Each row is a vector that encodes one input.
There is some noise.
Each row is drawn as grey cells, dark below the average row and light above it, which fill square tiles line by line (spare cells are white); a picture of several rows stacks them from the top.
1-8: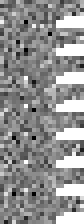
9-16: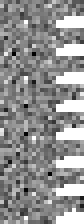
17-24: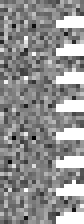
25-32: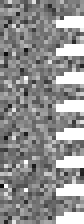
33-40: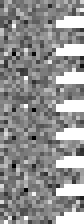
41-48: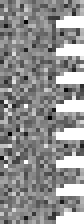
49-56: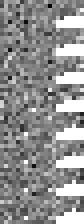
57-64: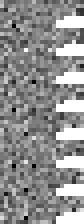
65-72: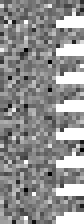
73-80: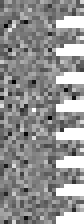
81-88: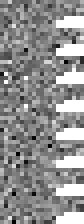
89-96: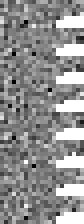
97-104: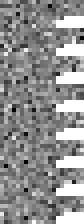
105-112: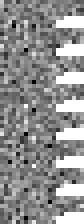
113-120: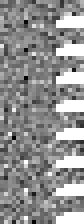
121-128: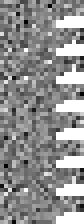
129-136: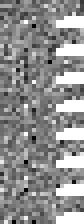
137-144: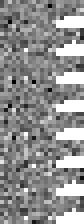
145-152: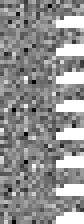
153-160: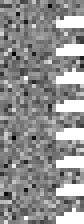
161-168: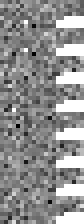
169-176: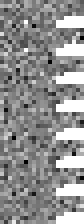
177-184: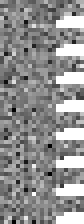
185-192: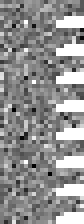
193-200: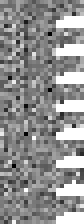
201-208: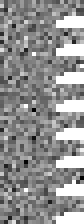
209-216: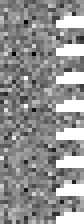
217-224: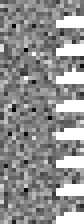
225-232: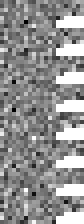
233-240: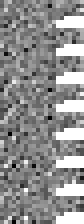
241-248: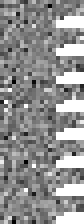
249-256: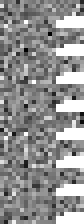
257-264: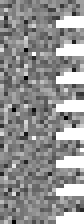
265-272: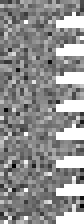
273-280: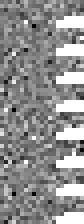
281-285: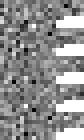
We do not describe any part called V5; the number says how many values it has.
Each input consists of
a true/false value and two values of V5, together with either a point on a 9-point line, or a point on an 11-point line.
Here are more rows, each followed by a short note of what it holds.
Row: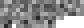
a point on an 11-point line, a true/false value and two values of V5
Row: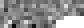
a point on a 9-point line, a true/false value and two values of V5
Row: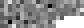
a point on an 11-point line, a true/false value and two values of V5
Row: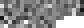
a point on a 9-point line, a true/false value and two values of V5
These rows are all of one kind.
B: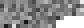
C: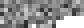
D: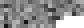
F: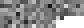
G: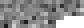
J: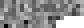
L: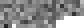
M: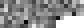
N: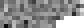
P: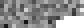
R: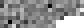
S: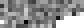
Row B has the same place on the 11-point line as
J, N and P.
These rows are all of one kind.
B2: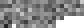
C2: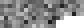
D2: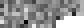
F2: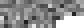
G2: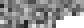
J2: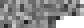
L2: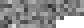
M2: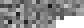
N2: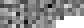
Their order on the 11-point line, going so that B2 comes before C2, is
N2, M2, L2, B2, J2, C2, F2, D2, G2.
